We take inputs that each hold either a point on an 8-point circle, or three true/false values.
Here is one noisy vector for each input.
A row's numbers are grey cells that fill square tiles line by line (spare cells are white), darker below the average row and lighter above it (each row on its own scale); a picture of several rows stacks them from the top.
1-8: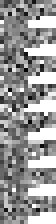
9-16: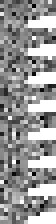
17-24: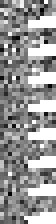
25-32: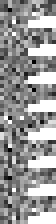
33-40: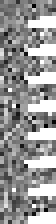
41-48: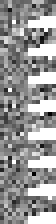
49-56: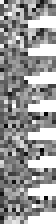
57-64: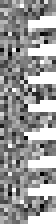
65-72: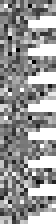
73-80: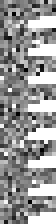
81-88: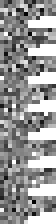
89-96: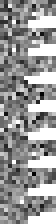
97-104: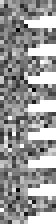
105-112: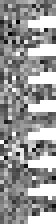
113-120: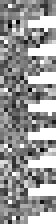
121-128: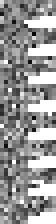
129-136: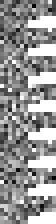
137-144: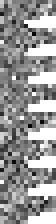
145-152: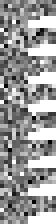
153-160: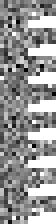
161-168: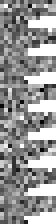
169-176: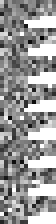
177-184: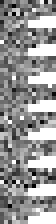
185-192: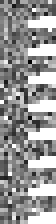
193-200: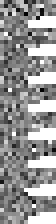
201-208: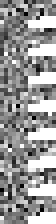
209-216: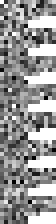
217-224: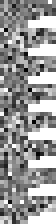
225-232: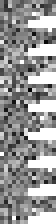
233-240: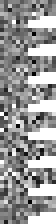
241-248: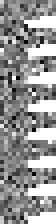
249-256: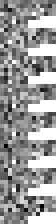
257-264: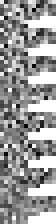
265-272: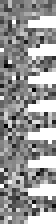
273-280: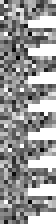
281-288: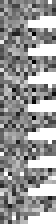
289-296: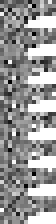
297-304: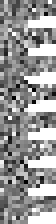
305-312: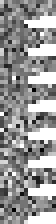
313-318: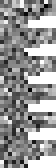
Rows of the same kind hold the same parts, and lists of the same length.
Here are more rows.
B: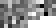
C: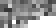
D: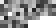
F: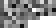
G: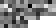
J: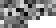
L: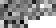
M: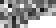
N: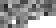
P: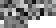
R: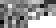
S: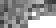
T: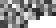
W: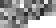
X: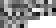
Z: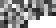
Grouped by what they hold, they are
B, C, F, N, R, S, X
D, G, J, L, M, P, T, W, Z

